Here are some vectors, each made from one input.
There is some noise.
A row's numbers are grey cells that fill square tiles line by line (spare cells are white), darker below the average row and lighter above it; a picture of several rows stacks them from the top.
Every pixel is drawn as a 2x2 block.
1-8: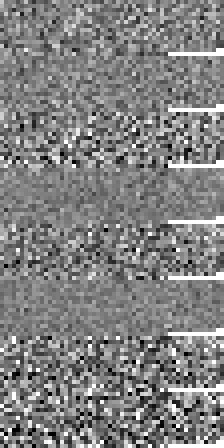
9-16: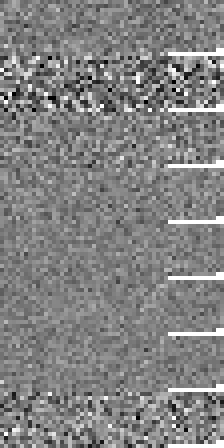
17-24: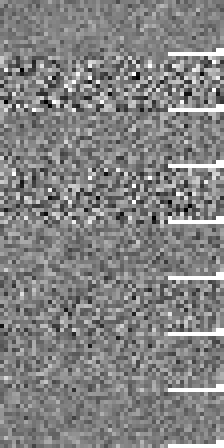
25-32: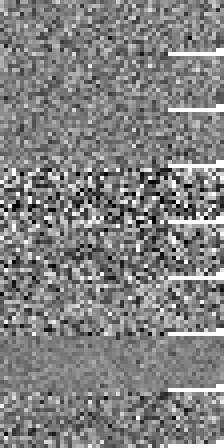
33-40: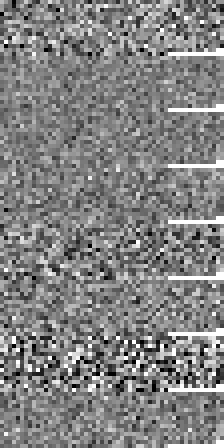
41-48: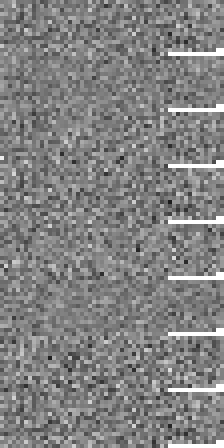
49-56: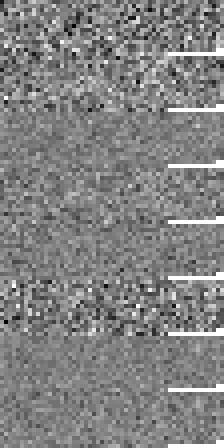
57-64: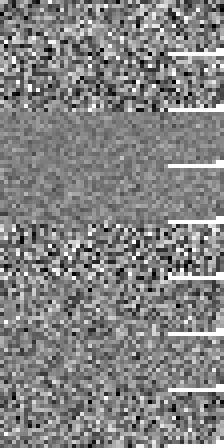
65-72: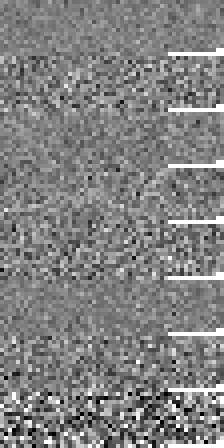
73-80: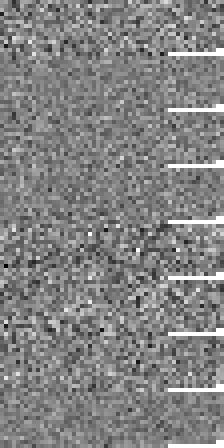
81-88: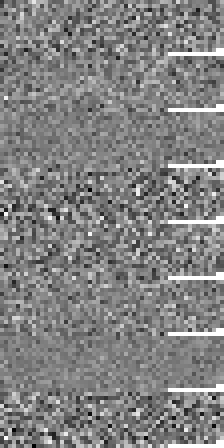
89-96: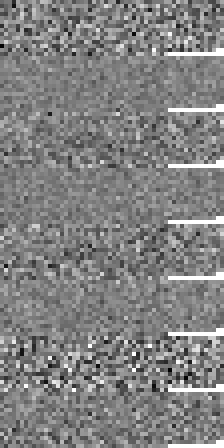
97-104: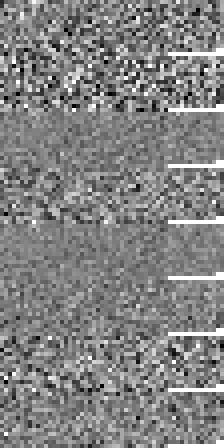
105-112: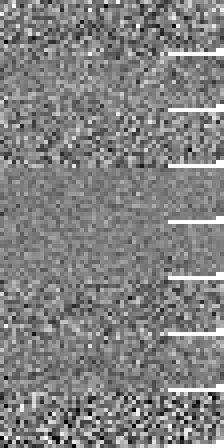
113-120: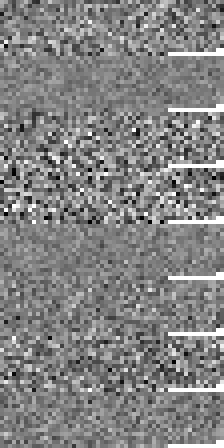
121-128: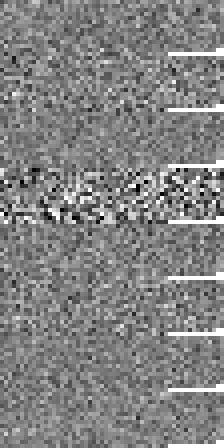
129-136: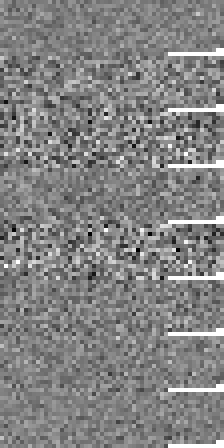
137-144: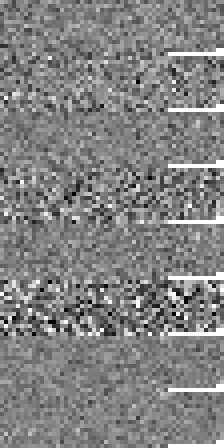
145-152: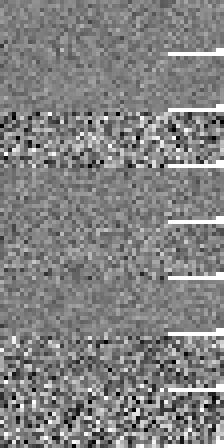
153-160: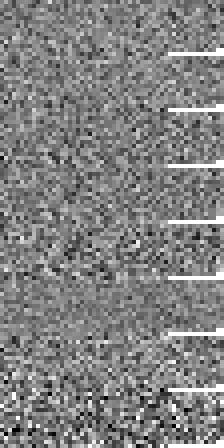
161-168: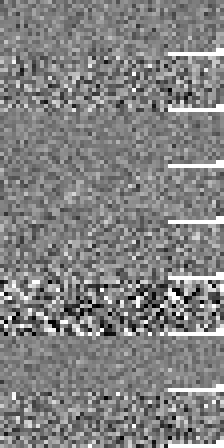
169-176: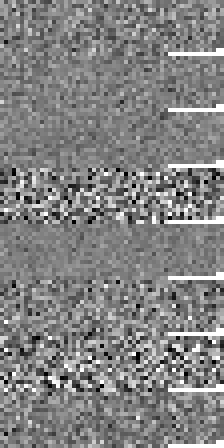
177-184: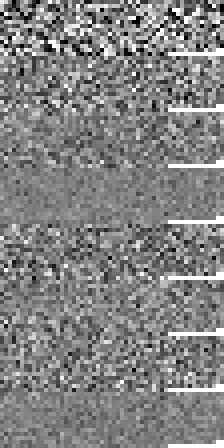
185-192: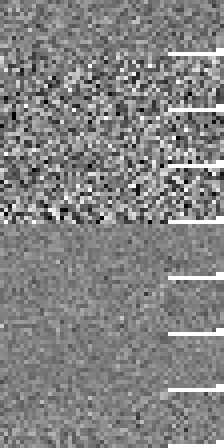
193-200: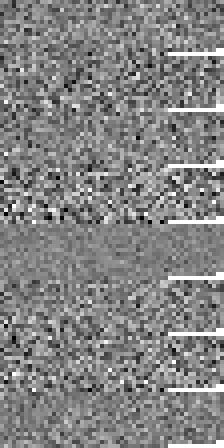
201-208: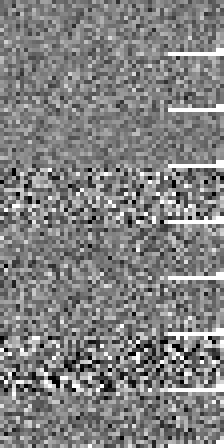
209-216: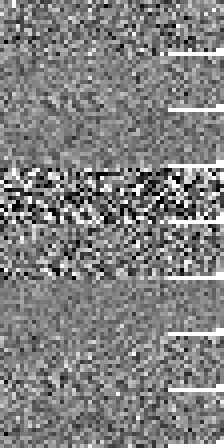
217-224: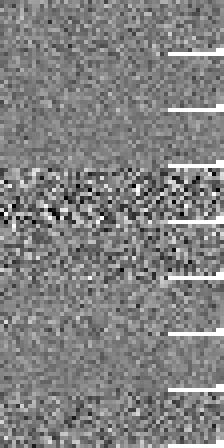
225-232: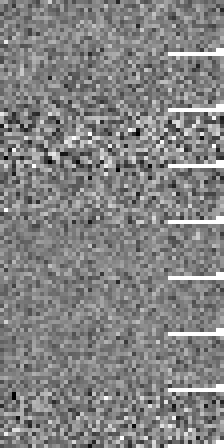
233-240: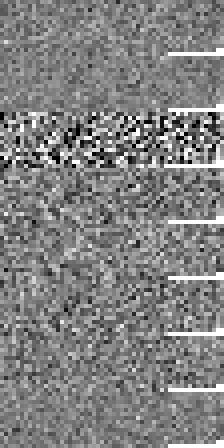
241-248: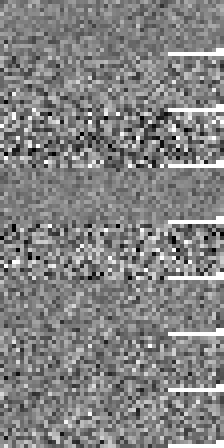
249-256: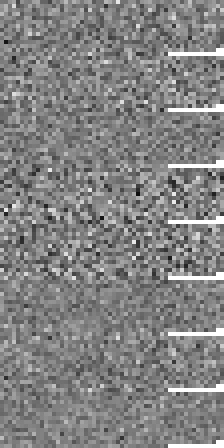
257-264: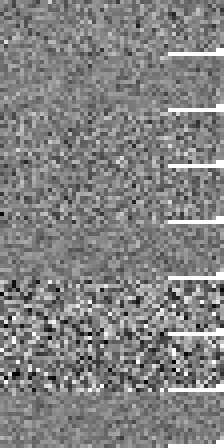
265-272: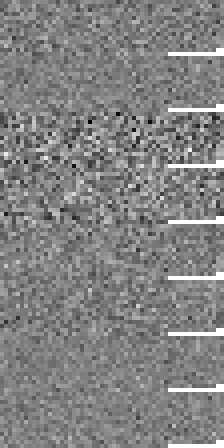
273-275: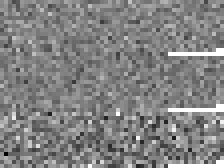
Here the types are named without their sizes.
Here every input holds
a point on a line and a true/false value.
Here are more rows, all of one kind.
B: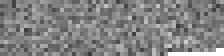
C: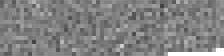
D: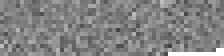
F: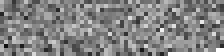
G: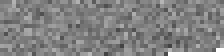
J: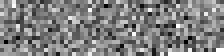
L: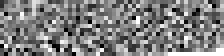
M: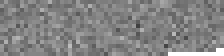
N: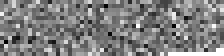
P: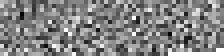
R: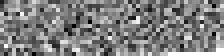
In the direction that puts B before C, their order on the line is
F, B, L, N, J, R, C, P, M, G, D.
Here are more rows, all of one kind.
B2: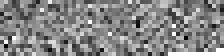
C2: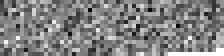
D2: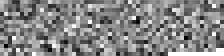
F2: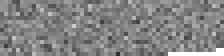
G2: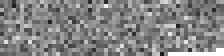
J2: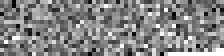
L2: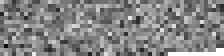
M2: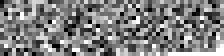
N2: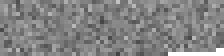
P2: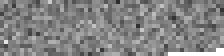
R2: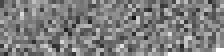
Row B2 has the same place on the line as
C2, D2 and F2.
